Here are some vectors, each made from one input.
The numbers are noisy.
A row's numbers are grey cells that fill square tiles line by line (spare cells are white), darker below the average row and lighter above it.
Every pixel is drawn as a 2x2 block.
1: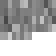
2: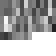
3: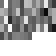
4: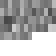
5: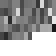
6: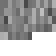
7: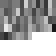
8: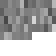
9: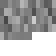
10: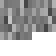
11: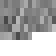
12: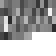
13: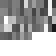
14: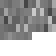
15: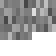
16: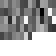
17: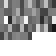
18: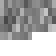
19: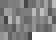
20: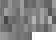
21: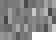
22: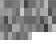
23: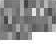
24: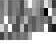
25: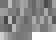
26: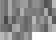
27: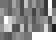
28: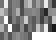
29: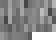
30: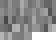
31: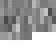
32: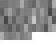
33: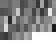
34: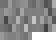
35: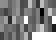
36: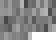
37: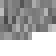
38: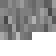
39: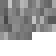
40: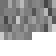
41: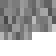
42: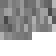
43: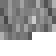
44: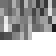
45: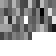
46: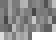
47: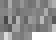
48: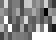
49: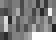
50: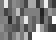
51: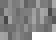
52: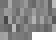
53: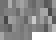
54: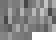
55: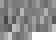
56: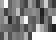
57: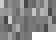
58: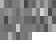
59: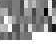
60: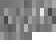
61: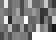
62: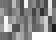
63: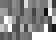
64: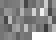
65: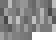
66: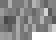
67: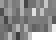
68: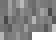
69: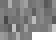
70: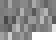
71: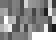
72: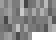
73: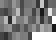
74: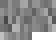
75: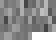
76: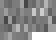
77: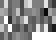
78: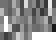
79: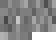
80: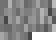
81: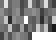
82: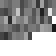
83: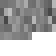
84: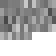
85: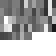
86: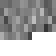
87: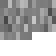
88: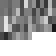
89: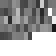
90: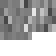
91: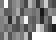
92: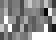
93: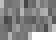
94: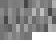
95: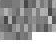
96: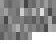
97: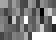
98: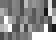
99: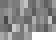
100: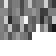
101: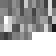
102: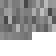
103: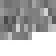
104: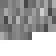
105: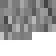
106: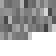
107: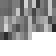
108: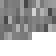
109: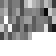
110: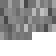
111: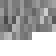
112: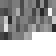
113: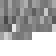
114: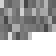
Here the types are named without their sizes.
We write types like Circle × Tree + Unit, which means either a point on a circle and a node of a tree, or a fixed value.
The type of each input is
Circle + Line.
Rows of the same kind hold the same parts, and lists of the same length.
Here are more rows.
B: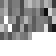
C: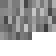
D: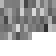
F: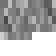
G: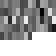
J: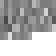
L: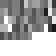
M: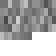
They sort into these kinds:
B, G, L
C, D, F, J, M

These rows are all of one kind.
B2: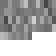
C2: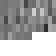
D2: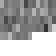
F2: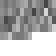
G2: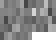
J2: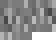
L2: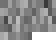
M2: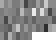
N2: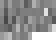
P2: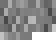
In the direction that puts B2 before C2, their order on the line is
N2, F2, L2, B2, J2, P2, C2, M2, G2, D2.
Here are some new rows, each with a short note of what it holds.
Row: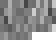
a point on a line
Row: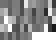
a point on a circle
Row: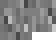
a point on a line
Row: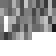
a point on a circle
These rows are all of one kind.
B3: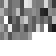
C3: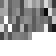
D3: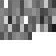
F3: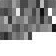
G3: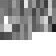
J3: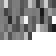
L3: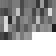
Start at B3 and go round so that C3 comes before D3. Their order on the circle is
B3, C3, G3, L3, F3, J3, D3.
